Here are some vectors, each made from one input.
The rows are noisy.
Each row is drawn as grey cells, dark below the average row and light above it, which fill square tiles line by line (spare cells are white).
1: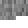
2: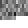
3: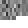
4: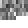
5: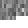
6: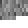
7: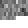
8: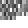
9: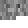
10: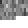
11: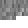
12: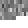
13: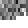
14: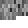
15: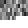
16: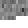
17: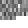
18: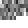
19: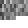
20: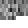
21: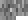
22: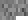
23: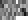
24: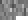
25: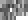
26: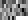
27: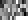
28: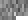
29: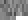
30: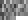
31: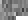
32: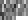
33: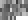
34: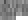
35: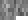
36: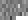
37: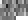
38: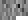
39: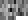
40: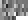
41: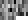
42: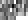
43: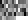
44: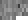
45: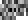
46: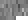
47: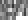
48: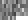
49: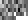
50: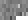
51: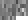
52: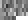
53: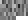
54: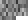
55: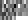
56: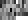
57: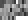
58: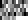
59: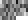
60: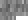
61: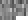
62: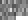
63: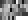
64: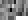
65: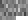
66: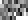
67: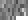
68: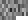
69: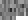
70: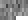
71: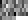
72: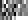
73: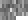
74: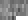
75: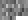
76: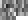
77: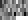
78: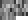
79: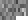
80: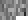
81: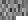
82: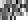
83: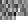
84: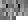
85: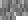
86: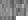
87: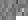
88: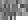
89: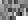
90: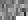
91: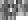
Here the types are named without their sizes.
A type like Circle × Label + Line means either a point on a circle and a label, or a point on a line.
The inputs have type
List(Line).
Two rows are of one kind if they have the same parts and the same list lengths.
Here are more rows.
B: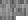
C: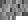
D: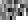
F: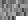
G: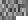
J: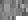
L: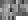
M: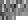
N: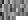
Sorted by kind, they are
B, C, G, J, L
D, F
M, N

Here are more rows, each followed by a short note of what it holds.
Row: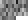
a list of one item
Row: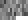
a list of two items
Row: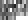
the empty list
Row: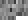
a list of two items
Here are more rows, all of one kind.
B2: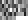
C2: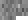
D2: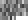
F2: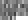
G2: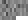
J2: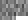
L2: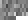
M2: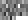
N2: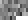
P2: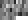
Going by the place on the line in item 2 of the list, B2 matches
C2, D2 and M2.
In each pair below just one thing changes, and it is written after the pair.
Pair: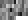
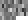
the place on the line in item 2 of the list
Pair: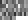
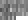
the place on the line in item 1 of the list
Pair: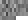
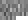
the place on the line in item 1 of the list
